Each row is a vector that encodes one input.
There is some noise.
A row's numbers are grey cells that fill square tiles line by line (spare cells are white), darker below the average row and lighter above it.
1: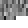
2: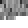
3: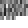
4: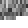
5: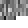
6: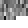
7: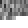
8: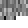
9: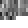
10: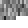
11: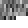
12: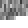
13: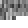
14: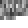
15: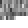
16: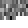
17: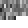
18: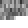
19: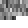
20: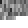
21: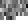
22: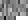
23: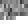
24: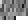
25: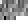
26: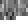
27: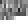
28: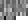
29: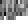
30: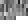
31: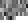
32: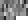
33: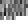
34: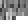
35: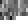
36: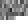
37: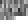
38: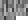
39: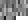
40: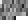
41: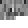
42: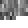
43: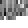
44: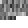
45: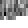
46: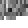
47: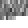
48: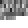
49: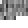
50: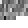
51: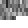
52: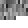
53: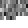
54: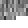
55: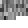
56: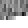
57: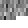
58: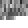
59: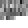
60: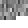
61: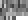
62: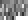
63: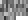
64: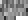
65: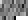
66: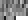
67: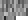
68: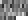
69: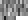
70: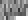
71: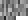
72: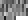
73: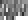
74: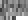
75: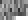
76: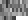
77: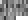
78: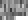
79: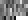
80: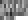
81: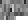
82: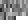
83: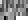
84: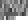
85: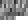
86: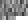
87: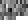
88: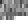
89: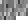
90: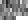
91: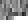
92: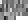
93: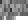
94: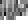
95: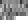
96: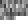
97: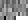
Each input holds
a true/false value, together with either one of 6 labels, or a node of a 10-node tree.
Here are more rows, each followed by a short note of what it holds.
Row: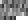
one of 6 labels and a true/false value
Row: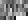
one of 6 labels and a true/false value
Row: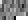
one of 6 labels and a true/false value
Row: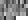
a node of a 10-node tree and a true/false value
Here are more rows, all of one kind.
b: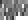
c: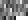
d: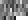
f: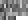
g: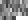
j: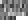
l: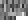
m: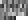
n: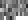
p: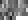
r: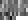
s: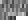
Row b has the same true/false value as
n, p and r.
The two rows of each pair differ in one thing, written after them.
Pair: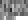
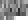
the node of the tree
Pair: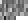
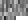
the node of the tree
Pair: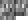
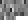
the node of the tree
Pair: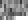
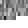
the true/false value
